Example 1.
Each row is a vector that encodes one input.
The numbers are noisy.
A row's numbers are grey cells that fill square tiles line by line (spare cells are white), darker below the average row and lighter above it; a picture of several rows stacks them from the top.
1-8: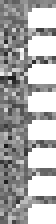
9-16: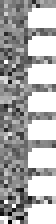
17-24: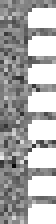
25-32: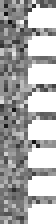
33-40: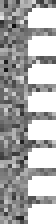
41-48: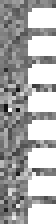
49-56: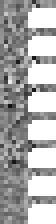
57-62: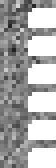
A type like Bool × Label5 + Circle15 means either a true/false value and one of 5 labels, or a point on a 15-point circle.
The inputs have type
Bool × Bool × Bool.
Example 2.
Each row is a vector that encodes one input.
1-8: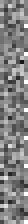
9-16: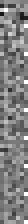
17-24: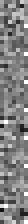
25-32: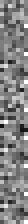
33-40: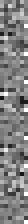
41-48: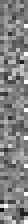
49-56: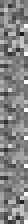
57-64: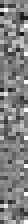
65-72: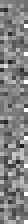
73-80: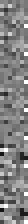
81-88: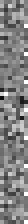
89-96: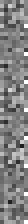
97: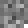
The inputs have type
Line9.
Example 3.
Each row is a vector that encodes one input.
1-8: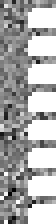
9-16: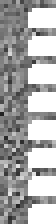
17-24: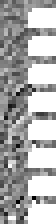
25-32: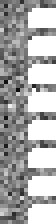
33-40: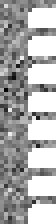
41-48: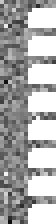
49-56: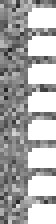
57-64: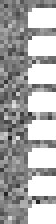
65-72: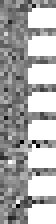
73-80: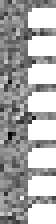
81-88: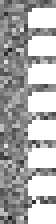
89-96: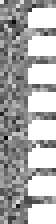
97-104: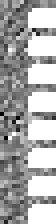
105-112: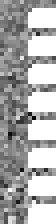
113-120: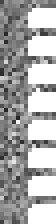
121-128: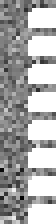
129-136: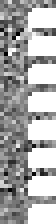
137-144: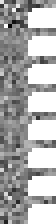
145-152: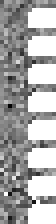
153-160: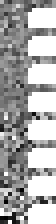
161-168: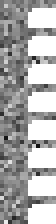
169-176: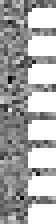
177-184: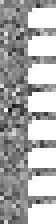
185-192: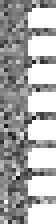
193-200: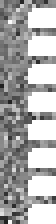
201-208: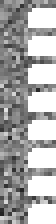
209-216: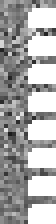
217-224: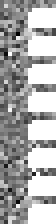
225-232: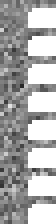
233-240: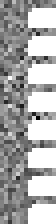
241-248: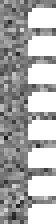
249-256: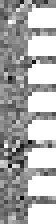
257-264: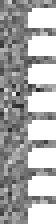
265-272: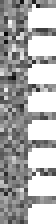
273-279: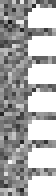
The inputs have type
Bool × Bool × Bool × Bool × Bool.
